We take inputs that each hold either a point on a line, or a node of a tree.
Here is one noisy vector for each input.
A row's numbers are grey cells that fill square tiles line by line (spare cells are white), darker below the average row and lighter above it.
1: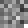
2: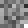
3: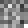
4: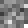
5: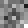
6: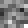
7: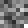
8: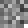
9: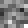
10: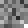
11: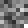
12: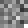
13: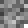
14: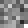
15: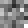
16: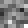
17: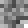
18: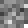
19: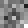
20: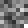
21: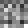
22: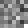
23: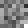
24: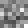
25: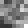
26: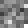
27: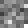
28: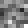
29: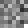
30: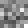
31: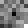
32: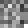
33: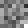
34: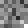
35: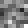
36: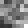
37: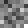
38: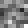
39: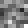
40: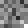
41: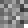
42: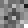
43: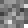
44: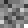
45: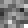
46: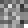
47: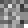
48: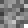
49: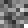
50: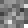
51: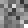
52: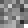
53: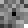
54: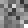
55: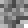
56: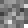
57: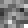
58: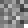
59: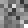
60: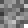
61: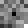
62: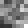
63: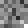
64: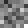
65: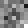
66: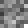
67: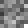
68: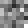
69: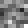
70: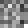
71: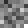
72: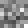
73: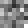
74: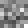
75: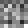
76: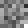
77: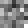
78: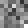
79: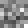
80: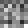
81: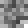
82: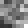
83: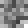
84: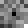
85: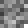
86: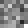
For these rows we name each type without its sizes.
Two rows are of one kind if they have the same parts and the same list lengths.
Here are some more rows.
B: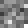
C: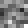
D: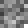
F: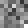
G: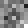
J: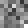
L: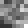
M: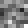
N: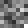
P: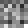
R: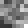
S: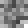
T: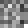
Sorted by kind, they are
B, C, D, M, P, T
F, G, J, L, N, R, S

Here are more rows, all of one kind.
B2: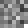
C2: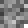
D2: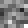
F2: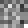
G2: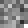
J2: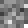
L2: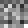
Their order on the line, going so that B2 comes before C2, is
L2, F2, B2, G2, C2, J2, D2.
